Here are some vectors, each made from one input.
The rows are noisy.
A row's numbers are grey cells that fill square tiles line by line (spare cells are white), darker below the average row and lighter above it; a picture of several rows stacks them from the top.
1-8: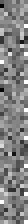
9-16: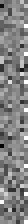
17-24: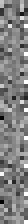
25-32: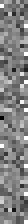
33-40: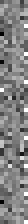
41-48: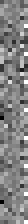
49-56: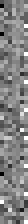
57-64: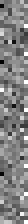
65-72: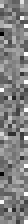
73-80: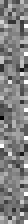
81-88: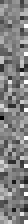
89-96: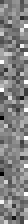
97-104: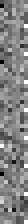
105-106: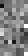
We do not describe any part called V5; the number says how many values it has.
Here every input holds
a true/false value, together with either a node of a 7-node tree, or a value of V5.
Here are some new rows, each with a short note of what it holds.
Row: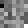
a node of a 7-node tree and a true/false value
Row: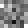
a true/false value and a value of V5
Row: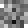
a true/false value and a value of V5
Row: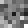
a true/false value and a value of V5
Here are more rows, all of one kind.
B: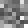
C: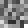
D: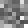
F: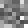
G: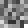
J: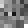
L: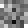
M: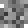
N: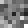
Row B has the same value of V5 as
D, F and M.
